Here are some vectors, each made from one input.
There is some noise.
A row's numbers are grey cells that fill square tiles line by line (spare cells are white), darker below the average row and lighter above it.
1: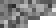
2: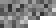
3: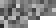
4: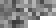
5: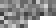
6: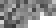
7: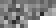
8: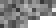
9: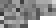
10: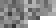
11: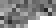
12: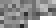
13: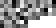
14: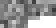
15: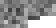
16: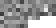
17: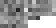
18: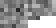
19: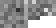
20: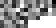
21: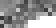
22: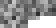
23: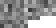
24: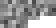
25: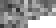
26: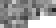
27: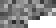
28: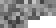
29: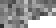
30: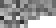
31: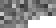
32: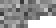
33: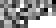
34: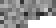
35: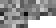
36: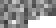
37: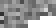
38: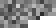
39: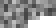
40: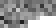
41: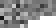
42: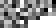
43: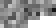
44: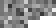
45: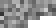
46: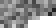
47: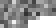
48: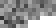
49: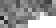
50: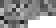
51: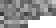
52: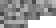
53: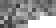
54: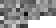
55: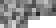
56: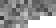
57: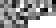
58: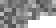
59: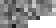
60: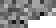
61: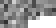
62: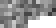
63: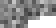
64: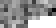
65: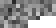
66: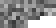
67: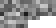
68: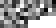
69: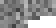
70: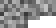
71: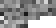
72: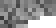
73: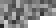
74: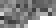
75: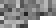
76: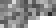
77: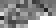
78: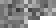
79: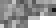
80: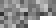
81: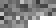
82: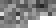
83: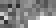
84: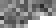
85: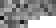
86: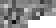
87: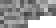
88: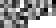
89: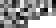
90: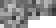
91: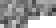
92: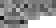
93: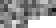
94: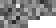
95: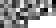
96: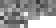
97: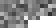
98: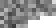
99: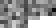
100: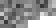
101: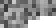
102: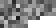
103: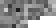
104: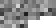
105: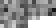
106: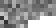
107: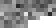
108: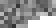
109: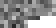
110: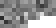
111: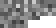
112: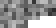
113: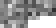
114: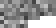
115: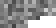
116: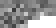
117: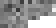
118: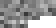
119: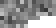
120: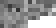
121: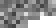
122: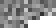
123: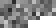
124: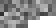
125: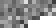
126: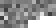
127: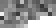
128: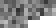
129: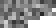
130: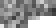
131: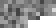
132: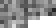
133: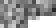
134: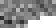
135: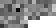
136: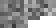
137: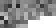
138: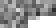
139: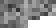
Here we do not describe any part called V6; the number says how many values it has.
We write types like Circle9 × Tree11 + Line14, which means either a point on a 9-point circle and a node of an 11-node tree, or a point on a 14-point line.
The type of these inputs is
List2(Bool × V6).
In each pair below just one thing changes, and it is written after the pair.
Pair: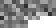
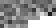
the value of V6 in item 2 of the list
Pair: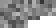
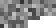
the value of V6 in item 2 of the list
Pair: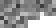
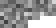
the value of V6 in item 2 of the list
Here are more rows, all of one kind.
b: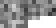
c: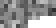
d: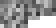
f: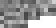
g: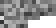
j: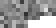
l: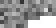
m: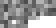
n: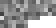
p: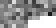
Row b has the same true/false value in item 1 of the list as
c, d, m and p.
